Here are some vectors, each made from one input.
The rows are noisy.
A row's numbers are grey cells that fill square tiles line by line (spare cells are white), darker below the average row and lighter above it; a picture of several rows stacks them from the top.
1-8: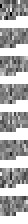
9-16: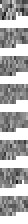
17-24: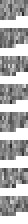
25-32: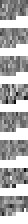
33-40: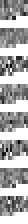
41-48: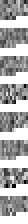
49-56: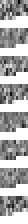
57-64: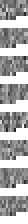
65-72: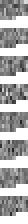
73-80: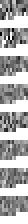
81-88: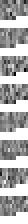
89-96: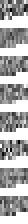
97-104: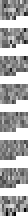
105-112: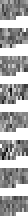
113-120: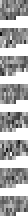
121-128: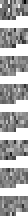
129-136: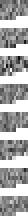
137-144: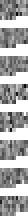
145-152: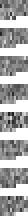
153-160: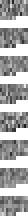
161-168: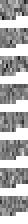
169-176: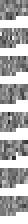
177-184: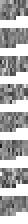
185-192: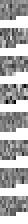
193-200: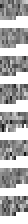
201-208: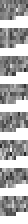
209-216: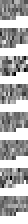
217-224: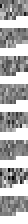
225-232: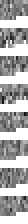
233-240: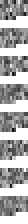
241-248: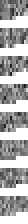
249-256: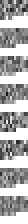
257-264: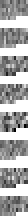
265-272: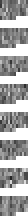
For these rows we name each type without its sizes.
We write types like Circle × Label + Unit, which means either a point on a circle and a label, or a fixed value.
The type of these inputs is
Bool × Label.
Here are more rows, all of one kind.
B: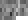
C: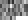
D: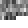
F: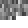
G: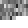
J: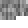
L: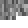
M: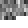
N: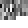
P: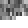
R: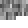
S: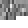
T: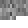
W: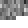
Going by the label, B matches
D, G, M and W.
